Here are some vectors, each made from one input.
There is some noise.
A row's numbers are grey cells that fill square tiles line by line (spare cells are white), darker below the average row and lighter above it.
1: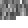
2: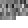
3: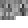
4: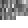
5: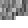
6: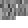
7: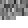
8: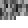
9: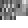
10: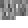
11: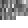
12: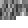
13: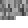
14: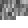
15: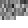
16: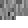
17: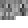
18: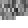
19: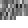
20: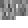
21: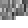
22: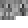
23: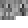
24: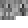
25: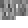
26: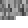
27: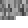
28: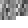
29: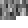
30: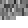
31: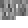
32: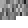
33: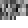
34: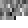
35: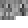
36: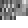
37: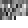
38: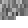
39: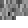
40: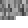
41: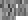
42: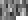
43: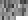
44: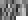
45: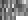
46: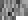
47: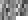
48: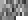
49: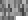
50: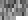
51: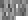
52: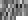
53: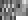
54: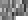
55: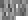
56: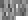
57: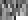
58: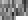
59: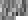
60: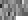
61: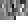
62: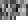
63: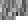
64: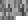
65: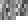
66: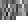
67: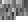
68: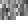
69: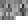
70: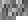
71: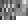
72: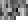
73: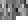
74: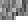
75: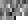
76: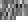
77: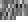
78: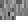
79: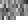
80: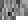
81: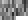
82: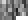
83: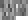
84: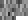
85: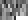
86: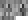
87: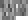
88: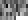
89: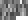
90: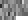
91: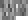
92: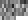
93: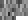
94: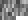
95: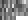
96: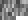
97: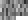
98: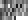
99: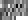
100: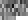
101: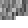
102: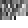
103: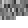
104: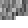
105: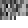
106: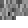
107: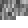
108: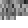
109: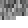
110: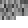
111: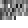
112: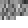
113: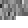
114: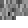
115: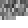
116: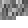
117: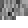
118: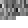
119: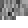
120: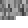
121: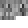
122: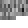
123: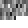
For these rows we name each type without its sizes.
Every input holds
a point on a line, together with either a point on a circle, or a fixed value.
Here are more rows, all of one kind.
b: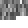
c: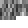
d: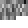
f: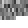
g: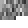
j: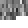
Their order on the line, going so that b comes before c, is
f, d, g, j, b, c.
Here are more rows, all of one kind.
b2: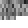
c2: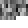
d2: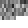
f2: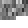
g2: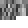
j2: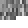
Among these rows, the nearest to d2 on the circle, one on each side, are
b2 and c2.
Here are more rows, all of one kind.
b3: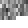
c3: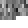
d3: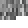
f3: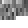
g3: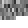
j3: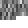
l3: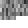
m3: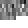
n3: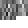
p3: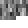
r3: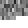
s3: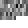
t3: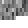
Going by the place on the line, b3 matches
f3, g3 and r3.
